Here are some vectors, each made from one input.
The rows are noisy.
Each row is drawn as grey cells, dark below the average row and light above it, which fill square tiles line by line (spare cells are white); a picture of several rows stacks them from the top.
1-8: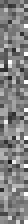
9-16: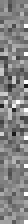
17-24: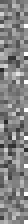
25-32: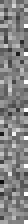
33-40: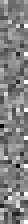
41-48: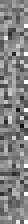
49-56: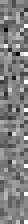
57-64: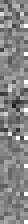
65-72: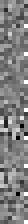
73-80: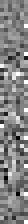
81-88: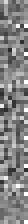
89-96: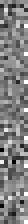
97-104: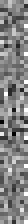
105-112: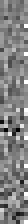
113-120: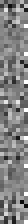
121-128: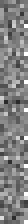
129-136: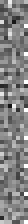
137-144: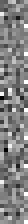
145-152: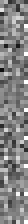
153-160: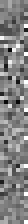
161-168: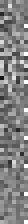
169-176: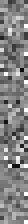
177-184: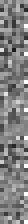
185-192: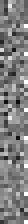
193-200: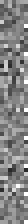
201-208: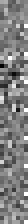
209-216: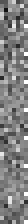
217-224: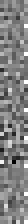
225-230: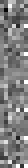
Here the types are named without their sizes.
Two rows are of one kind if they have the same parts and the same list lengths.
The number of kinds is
6.
